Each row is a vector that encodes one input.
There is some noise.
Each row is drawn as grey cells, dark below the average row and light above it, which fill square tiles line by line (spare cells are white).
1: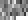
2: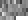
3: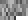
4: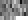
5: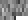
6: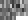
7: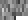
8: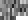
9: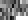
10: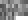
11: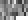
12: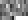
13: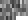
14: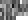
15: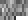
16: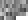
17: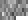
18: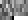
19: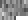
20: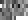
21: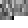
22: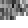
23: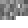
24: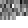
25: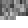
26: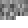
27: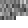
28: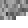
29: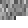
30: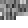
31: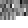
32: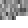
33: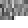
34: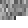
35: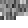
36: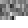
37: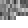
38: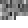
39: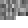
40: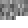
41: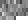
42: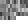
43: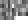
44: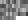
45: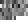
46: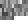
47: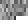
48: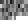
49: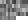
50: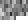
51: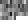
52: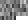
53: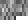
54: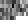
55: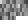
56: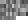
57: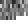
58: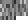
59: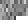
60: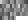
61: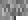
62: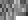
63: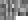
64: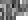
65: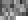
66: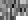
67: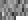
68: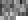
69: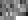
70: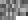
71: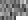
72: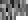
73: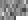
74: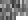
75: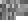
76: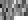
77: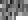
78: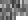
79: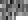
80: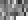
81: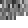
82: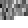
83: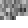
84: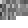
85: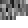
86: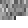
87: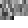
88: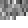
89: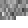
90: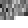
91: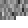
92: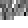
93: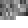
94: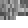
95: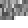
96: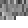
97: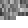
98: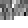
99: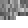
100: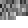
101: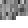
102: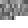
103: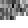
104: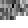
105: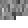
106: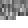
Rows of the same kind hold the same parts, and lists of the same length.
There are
2 kinds of row.
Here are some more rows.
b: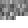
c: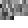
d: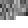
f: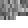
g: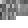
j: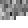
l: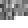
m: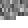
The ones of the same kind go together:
b, c, d, f, g, l, m
j

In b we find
a node of each of two 7-node trees.
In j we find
a point on a 6-point line and a node of a 7-node tree.
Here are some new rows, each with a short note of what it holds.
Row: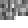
a node of each of two 7-node trees
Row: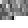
a node of each of two 7-node trees
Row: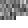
a point on a 6-point line and a node of a 7-node tree
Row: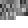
a node of each of two 7-node trees
